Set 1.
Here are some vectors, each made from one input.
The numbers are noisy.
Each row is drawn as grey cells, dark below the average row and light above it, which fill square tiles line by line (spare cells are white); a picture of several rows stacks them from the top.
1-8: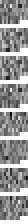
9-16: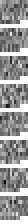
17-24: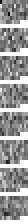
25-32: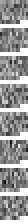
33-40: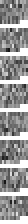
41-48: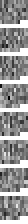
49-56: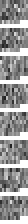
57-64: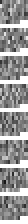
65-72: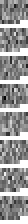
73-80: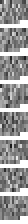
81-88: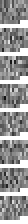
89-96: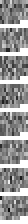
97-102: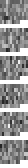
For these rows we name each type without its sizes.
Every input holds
a point on a circle and a point on a line.
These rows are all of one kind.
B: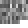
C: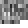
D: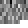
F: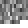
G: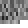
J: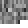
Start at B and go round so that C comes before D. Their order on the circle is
B, C, F, D, G, J.
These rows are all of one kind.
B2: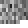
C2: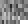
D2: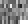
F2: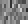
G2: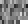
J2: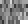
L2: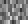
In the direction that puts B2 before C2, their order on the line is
B2, C2, F2, G2, J2, L2, D2.
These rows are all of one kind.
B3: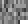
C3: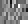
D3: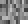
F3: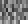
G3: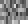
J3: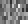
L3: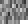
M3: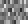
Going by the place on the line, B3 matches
F3 and J3.
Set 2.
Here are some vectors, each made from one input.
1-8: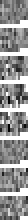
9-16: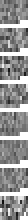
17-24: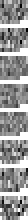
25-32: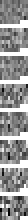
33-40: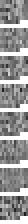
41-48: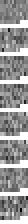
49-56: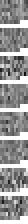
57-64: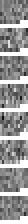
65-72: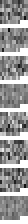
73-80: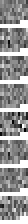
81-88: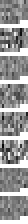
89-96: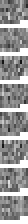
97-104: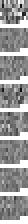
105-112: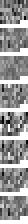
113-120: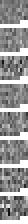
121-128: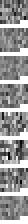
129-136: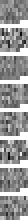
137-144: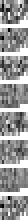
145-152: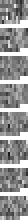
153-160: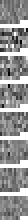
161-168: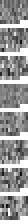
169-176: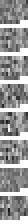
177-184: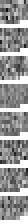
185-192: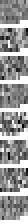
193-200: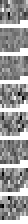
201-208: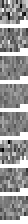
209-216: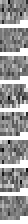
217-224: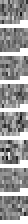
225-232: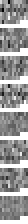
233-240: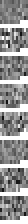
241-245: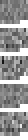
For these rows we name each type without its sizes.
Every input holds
either a label, or a point on a line.
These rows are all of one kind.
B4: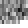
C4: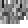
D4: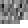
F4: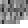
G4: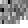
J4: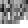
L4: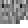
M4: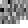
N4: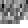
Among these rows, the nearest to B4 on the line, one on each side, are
F4 and G4.
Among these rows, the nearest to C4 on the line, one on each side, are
L4 and N4.
